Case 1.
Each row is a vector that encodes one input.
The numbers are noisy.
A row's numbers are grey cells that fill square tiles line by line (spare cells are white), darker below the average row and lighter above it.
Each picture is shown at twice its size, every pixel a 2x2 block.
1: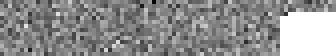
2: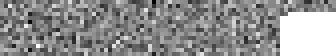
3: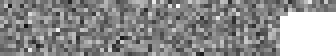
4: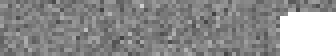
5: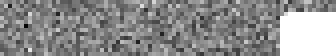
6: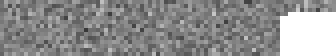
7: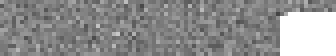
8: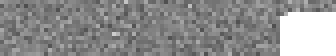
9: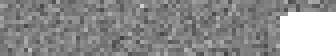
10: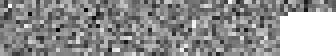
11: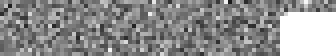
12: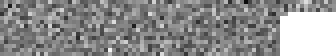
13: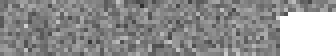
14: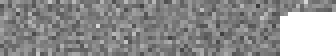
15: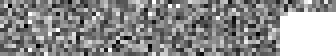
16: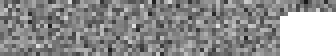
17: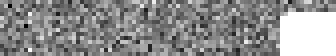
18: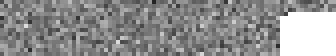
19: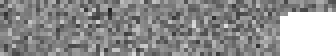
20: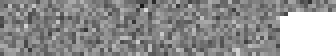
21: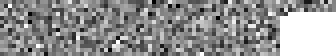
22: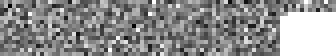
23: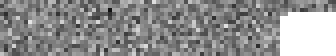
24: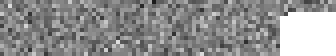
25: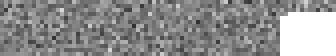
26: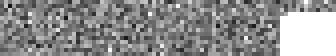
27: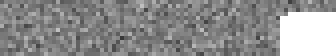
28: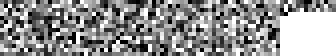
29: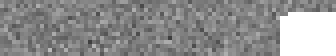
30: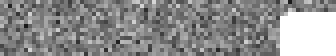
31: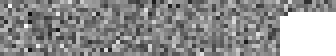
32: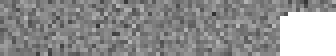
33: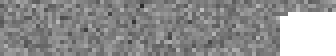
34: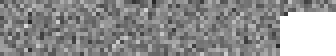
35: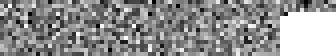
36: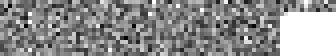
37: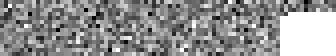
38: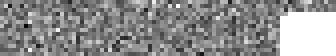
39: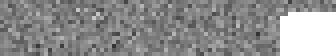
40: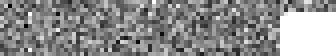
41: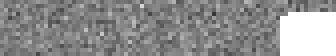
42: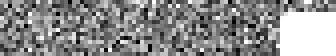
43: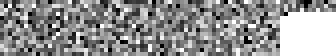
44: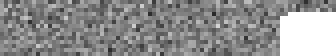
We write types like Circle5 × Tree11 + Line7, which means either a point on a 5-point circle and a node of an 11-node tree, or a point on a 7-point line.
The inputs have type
List2(Line6).
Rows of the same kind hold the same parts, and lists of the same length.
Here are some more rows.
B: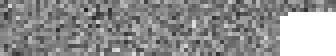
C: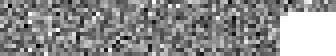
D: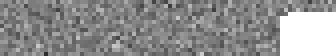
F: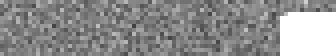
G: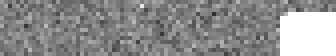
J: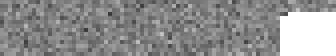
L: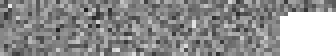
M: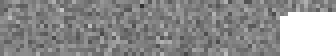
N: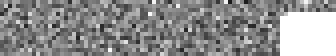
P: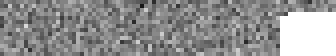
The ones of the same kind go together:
B, L
C, G
D, F, J, M, N, P

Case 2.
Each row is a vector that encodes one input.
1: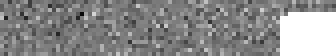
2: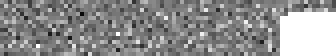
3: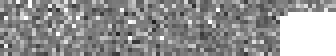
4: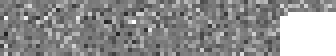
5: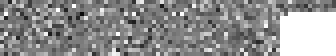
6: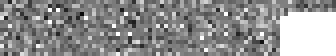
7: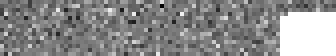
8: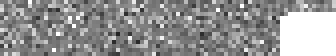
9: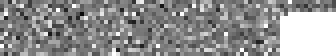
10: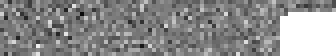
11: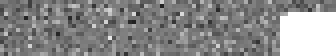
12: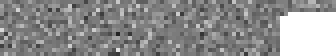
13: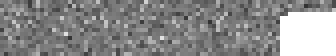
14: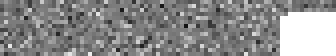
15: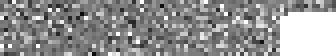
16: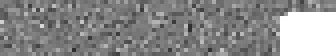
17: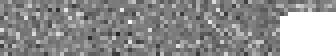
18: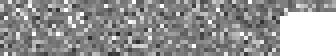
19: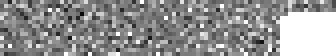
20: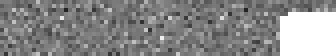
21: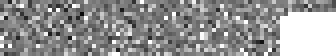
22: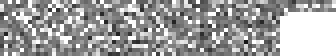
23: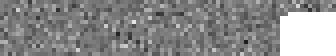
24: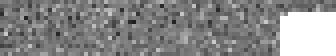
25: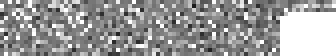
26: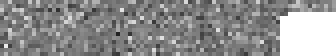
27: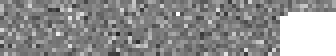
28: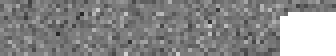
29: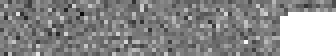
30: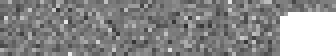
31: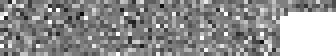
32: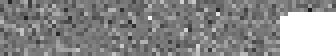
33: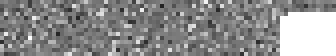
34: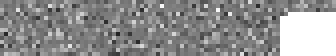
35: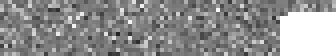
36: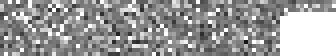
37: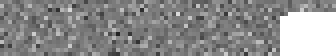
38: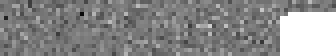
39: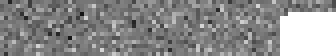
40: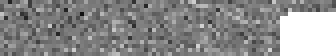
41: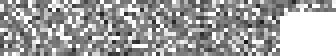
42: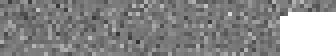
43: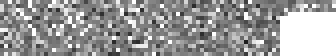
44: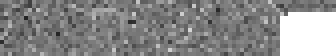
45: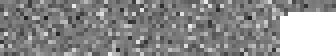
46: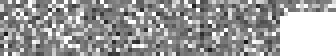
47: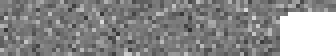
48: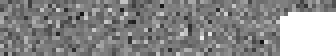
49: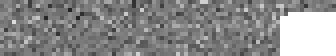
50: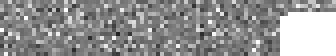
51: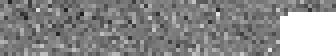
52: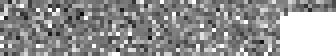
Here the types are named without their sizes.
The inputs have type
Line × (Tree + Unit).
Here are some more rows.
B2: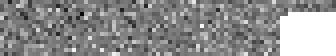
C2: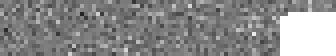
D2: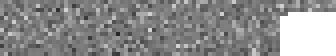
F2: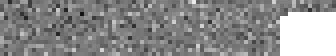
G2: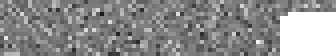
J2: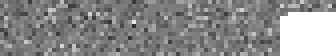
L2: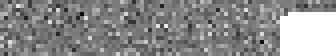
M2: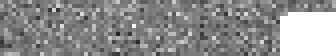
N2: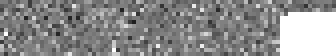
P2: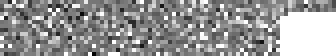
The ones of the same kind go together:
B2, C2, D2, F2, G2, J2, L2, P2
M2, N2

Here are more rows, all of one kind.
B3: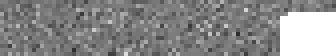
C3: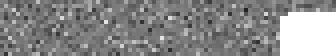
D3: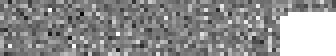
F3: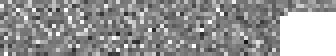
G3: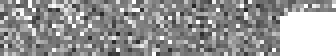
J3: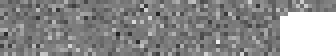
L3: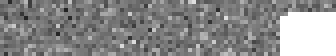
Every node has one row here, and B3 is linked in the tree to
F3.
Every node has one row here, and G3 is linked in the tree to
C3 and D3.
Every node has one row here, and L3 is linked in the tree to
D3 and J3.
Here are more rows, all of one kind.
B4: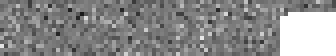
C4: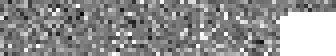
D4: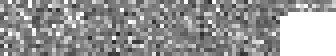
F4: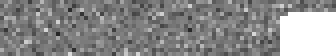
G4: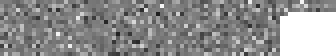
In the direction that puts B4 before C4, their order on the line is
F4, D4, B4, G4, C4.
